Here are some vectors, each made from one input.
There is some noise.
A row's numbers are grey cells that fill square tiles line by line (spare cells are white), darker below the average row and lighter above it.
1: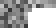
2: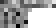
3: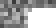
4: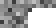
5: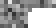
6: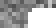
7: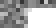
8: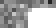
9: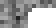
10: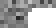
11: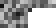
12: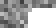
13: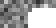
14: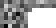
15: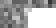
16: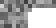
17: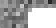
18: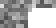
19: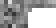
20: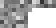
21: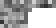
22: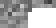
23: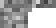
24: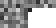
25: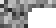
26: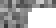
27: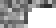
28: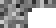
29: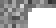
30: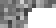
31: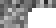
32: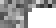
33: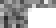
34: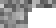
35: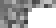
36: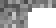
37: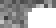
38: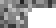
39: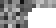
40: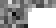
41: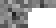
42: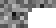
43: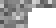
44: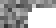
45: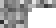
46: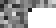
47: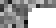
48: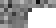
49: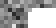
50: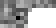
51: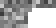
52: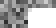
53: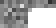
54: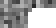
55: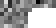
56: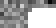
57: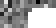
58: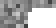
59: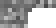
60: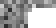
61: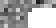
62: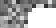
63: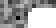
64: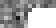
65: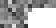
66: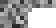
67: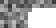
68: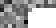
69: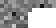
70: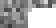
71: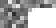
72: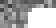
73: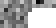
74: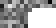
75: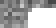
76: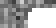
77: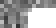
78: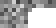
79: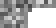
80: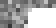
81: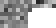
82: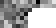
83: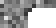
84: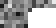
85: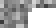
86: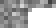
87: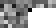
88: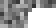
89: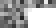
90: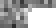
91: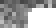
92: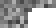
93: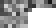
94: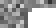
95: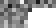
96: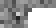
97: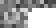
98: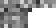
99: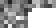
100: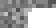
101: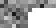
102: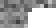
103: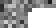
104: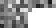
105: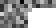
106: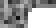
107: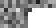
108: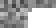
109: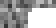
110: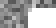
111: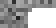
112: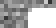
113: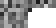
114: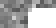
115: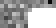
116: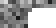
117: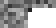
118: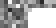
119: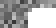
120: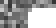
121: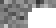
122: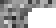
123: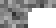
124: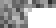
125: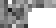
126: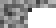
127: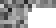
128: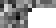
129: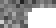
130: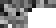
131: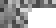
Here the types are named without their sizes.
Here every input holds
a label, together with either a label, or four true/false values.
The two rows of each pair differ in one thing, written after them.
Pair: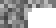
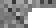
the label
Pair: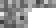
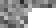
one of the four true/false values
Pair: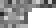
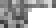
the label
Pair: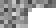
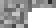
one of the four true/false values
